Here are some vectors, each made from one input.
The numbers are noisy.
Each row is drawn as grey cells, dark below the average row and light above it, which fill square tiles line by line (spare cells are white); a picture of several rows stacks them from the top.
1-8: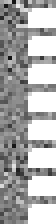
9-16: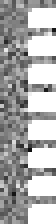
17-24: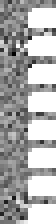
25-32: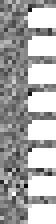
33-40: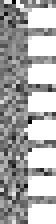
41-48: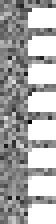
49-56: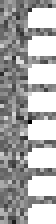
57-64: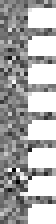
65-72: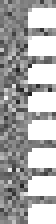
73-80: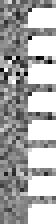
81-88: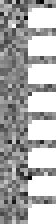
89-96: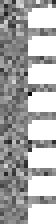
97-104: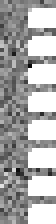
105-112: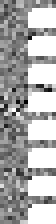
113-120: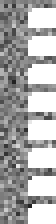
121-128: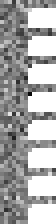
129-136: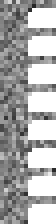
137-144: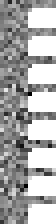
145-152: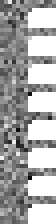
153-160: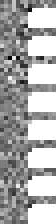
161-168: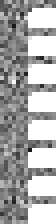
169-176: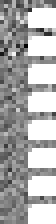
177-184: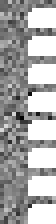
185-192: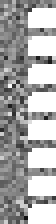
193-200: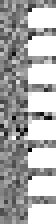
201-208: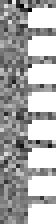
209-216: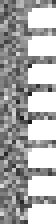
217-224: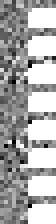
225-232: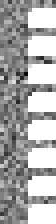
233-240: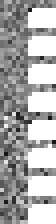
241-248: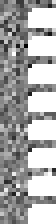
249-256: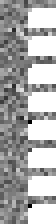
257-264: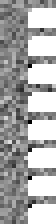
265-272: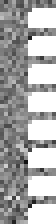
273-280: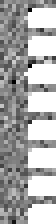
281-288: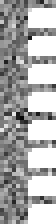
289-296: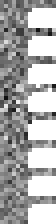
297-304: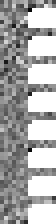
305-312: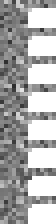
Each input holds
either a point on a 9-point circle and a true/false value, or a fixed value, or a node of a 17-node tree.
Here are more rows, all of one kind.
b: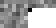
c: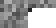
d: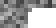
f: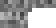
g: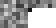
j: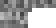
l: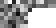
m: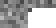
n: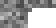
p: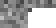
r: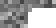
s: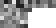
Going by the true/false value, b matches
c, g and l.
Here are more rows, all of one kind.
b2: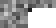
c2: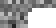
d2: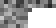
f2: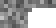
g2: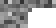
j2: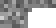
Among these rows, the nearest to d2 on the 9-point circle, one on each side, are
f2 and g2.
